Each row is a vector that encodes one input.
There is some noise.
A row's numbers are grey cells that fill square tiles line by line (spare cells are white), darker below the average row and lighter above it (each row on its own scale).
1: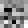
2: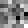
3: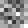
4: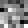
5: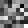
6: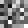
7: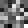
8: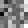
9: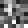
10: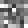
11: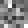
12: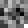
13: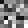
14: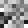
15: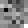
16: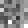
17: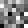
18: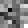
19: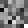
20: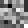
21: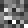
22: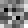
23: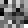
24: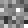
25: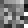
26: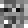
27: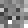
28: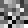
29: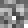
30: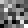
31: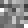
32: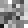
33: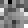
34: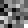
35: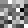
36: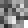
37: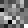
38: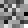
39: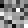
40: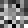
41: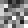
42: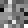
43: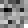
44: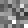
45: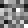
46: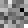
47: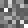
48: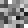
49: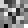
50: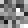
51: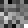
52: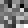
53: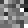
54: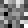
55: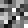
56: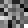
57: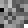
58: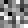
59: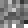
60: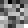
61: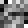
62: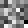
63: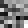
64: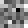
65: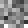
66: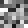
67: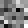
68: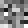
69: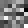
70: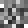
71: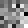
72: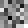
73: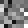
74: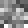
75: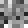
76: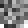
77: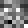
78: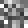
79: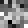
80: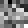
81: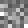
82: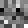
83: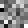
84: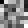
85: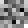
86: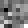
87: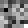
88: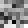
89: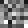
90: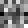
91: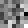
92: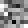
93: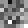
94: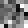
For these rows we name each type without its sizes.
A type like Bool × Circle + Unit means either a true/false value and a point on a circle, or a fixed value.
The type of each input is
Bool × Tree.
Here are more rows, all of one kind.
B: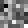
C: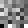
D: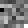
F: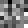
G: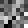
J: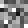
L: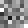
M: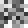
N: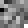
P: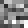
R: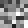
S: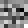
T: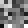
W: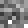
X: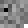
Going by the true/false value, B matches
C, P, T and W.
